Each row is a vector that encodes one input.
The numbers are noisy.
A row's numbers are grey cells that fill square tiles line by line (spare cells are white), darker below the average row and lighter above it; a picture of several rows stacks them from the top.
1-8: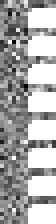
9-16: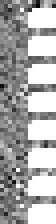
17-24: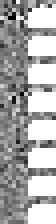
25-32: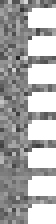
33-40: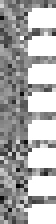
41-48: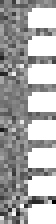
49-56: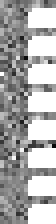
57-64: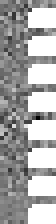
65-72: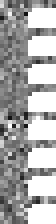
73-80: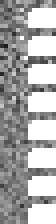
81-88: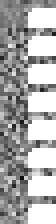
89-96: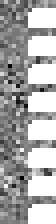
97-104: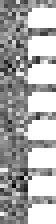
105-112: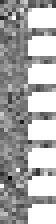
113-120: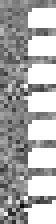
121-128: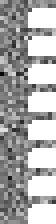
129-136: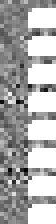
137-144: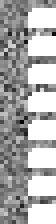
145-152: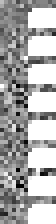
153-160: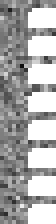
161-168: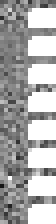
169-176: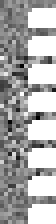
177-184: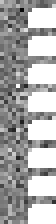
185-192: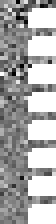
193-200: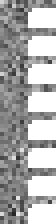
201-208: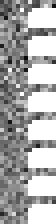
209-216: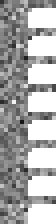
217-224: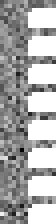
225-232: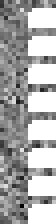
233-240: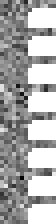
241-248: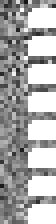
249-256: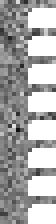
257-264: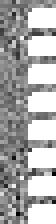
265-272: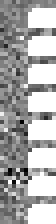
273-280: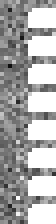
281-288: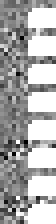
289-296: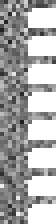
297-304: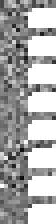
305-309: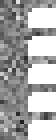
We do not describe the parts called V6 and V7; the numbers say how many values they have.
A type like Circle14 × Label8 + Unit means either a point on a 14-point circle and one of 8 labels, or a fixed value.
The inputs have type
Bool × Label8 + V6 × V7.
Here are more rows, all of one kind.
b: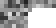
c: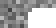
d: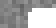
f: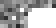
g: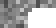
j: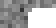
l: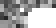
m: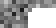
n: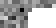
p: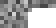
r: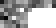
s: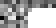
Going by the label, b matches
d, m and p.
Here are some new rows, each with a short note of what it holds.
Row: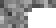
a value of V6 and a value of V7
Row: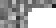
a value of V6 and a value of V7
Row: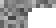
one of 8 labels and a true/false value
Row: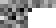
a value of V6 and a value of V7
